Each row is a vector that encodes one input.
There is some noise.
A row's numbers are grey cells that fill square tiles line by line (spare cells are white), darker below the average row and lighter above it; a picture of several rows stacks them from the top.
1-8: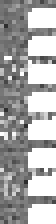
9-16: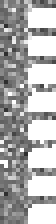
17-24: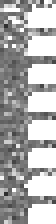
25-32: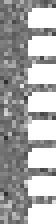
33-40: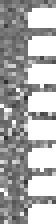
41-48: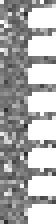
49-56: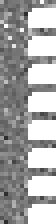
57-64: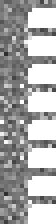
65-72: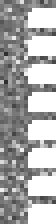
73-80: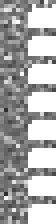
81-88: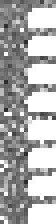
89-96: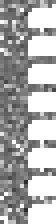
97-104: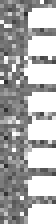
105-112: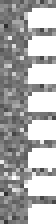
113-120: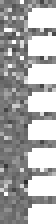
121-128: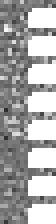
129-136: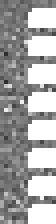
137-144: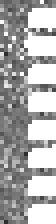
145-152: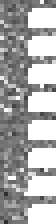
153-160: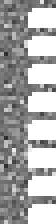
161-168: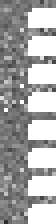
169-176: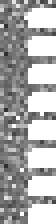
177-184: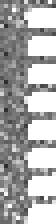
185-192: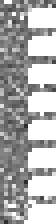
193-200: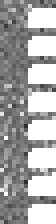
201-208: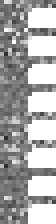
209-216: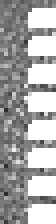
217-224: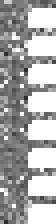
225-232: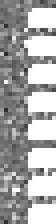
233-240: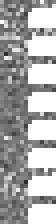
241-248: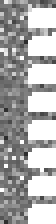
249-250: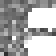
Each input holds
either a point on a 4-point line, or a point on a 9-point line.
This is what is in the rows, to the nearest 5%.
About 25% of them hold a point on a 4-point line. The rest hold a point on a 9-point line.
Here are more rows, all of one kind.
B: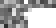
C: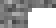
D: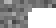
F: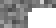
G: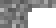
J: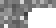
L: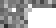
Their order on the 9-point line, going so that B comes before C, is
F, J, L, D, B, G, C.
